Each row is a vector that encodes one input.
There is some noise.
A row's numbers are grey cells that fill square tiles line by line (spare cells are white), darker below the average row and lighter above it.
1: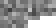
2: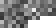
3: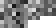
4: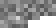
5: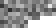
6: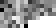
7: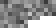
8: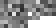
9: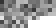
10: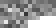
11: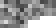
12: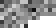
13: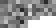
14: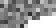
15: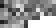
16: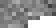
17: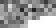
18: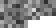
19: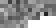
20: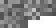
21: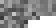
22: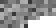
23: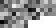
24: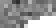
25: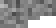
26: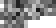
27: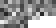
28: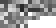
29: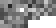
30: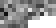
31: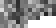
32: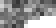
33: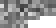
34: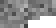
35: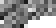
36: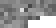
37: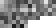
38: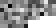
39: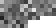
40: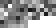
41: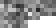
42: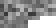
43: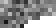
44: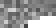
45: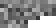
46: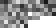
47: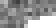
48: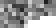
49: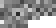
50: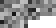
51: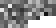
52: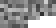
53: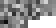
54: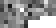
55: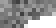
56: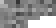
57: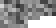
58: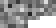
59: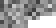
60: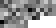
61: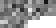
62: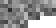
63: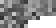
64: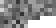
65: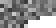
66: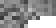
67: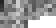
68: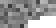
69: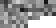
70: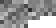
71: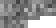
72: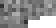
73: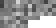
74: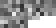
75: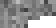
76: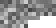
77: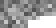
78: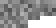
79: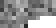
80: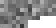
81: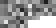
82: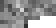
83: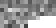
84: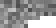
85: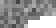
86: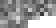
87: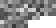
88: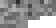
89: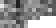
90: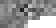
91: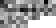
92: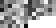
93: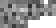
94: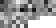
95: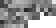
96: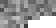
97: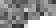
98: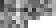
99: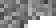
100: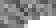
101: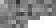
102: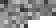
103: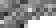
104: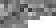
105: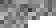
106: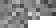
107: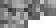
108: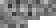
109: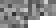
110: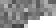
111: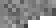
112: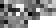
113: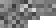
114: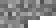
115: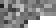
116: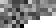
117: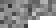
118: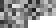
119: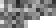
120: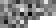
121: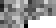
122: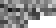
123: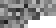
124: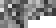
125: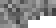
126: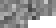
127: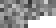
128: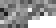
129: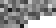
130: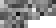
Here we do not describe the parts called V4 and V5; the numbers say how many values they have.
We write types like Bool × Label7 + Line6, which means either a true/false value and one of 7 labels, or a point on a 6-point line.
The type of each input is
(Circle6 + V5) × (Tree7 + V4).
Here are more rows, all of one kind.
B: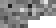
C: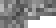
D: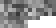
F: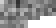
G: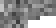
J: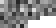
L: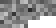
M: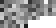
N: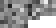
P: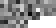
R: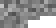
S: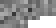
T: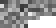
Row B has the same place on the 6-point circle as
D and N.
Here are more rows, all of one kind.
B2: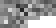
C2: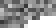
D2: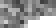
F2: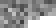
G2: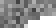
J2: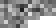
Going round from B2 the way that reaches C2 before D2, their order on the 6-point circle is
B2, F2, J2, C2, G2, D2.
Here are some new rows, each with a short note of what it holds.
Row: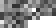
a node of a 7-node tree and a value of V5
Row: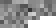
a point on a 6-point circle and a node of a 7-node tree
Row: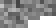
a point on a 6-point circle and a node of a 7-node tree
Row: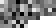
a point on a 6-point circle and a node of a 7-node tree
